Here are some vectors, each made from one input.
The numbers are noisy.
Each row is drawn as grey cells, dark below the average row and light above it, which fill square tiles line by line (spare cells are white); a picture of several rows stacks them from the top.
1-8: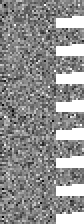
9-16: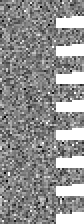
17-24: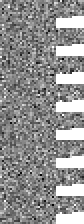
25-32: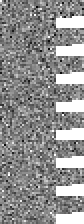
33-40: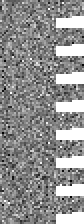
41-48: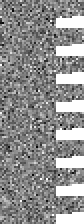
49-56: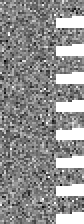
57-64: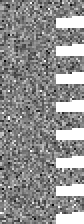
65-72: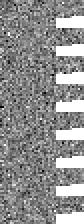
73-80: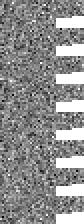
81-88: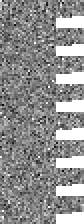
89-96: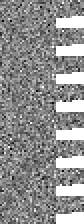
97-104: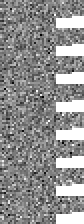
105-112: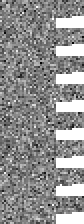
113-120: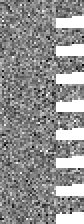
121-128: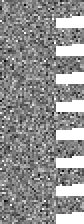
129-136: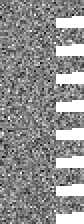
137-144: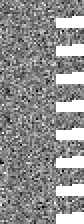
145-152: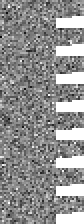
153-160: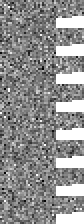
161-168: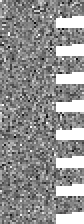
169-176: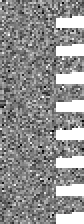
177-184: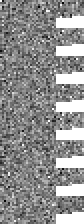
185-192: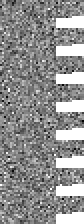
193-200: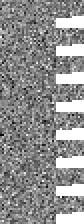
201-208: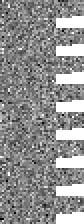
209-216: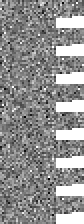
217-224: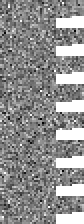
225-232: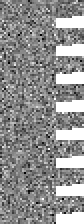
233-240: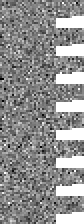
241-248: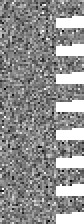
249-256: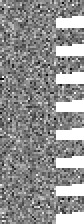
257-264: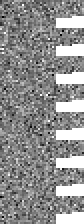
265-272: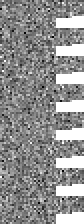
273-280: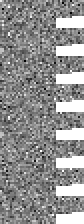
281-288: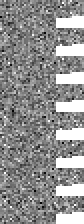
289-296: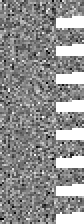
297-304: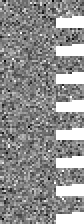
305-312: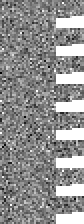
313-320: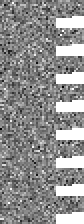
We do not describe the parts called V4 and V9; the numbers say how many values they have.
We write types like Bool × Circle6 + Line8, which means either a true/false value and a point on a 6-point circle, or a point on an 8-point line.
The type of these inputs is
(Bool × Bool × Bool + V4) × List2(Circle6) × V9.
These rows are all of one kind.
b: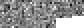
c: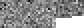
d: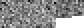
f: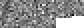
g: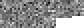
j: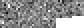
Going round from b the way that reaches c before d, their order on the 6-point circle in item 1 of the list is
b, f, g, j, c, d.
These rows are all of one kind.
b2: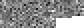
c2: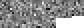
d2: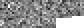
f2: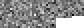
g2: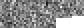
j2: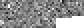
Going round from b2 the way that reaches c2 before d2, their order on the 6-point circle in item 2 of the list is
b2, c2, f2, j2, g2, d2.
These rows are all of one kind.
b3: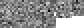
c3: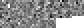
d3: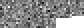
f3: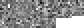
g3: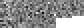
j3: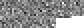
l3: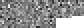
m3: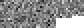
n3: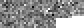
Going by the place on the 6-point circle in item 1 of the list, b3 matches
d3, f3 and l3.
